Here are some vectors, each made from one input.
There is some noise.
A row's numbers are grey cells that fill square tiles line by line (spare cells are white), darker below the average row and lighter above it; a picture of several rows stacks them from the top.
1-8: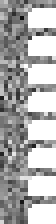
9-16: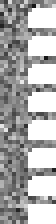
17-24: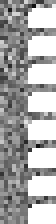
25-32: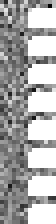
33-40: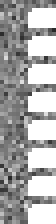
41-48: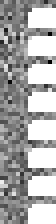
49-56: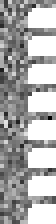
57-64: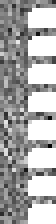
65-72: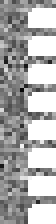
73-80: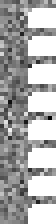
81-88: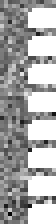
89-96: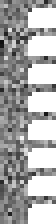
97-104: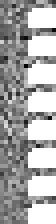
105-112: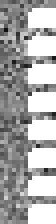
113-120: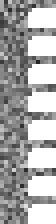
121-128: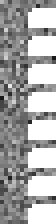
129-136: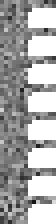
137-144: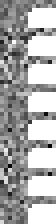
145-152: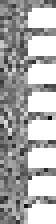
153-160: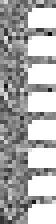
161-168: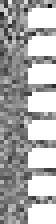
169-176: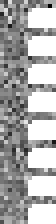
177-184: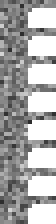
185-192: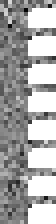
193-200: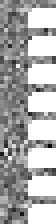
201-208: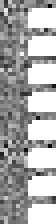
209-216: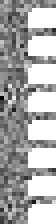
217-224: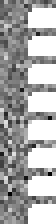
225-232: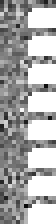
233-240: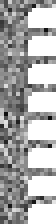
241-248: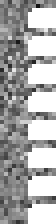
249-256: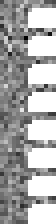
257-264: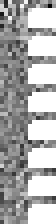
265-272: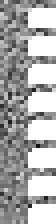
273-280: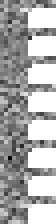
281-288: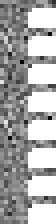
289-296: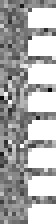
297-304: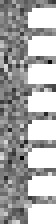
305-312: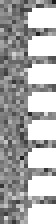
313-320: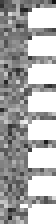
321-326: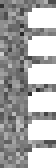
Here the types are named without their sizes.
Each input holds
either a point on a line and a true/false value, or a list of points on a circle.
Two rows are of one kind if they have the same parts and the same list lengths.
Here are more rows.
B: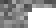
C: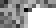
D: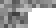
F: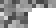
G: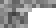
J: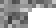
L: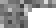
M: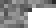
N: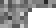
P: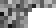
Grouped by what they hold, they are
B, M
C
D, F, G, J, L
N
P

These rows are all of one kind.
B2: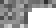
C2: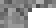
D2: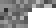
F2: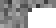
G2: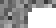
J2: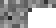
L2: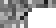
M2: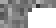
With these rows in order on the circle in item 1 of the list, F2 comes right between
C2 and D2.
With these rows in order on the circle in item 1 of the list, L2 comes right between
B2 and M2.
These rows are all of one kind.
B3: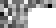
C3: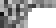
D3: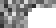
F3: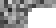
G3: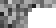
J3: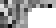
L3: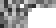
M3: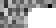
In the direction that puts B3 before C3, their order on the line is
G3, J3, B3, D3, M3, L3, C3, F3.
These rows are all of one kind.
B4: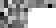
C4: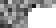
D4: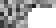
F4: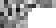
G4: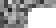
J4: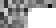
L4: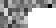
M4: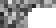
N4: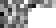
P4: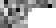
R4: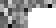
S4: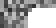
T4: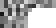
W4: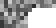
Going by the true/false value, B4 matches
J4, L4, P4 and R4.
